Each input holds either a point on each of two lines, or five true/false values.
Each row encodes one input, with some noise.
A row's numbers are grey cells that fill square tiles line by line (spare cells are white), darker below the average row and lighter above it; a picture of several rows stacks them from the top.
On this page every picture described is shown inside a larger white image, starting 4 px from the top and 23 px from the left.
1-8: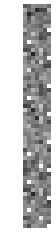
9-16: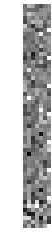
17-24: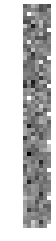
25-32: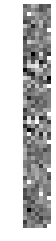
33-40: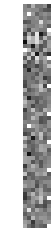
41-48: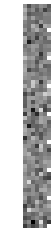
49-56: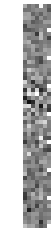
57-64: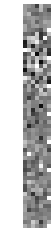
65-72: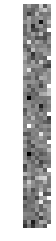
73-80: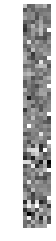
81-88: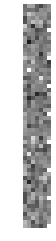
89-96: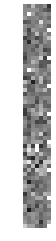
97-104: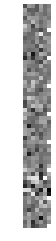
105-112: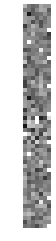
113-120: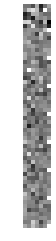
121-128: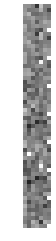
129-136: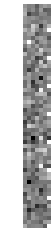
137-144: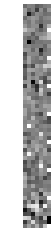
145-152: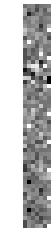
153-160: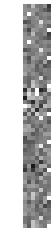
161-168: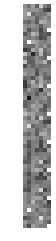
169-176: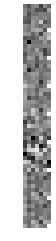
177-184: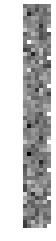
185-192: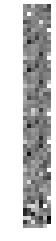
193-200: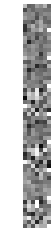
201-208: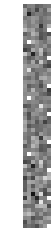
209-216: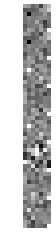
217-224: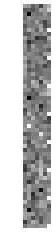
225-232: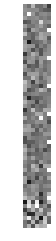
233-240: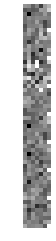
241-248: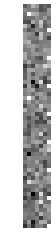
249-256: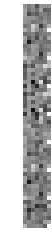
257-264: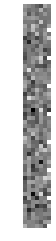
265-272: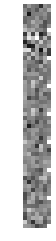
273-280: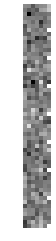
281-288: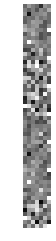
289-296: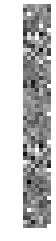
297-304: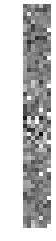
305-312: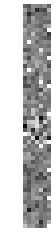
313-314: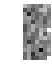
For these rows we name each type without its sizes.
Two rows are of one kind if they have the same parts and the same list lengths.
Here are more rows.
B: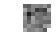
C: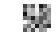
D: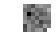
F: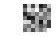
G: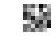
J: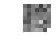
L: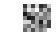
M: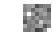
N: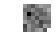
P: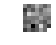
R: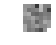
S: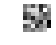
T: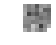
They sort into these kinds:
B, D, J, M, N, P, R, T
C, F, G, L, S

